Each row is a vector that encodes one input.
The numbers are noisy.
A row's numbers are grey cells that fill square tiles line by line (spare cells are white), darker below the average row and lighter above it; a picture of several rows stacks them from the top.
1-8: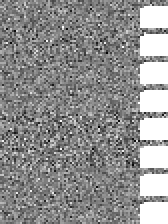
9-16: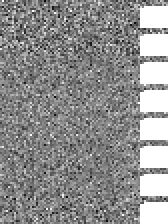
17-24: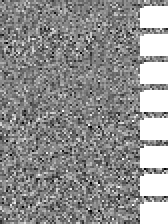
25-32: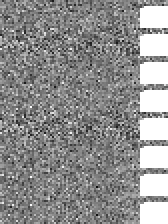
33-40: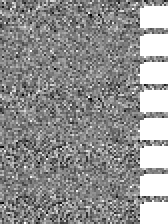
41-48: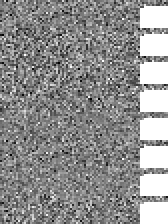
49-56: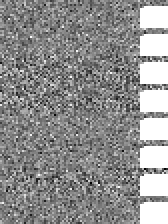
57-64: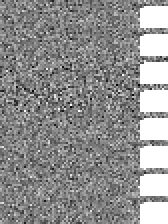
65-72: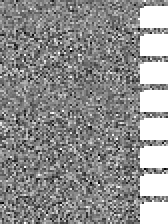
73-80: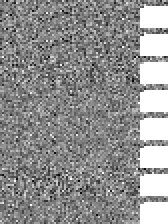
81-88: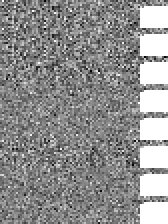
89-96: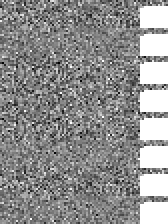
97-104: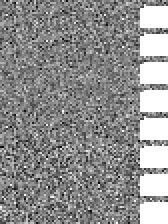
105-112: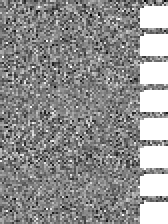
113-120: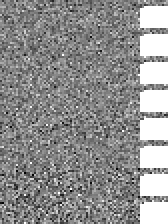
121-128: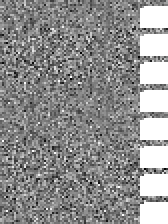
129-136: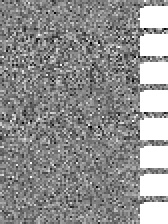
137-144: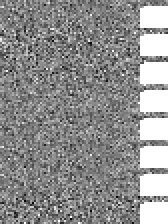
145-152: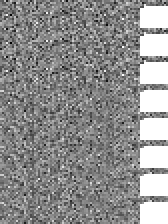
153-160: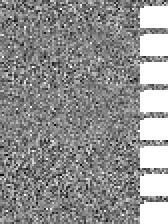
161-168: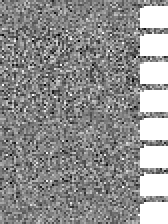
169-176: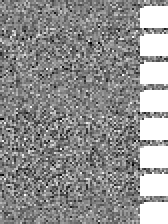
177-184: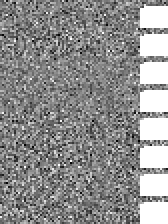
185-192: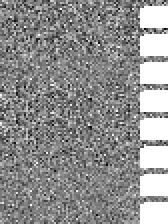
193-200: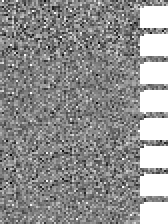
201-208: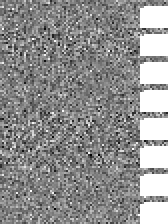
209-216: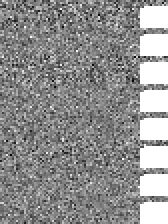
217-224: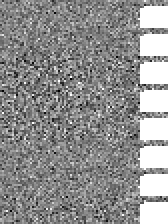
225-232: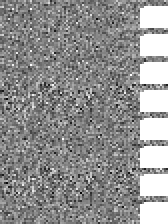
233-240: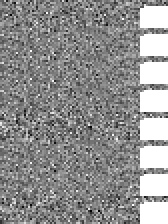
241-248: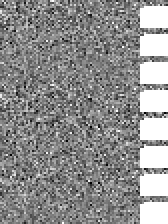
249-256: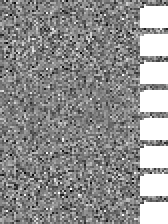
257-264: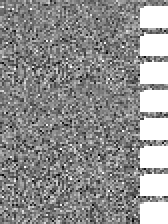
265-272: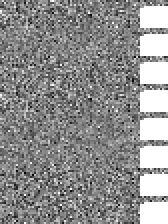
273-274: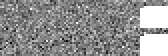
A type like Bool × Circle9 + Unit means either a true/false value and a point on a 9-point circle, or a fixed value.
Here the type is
Bool × (Circle6 + Unit) + Circle11.
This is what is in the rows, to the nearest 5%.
About 40% of them hold a point on an 11-point circle. The rest hold a true/false value, together with either a point on a 6-point circle, or a fixed value.
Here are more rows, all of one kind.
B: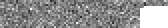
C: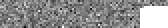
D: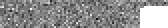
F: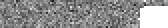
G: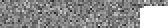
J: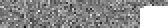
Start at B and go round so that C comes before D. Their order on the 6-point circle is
B, F, G, C, J, D.
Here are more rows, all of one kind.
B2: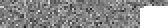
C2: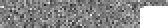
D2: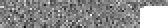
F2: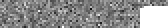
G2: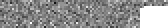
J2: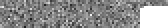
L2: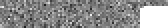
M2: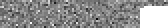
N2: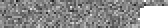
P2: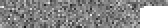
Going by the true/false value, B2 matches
F2, G2 and M2.
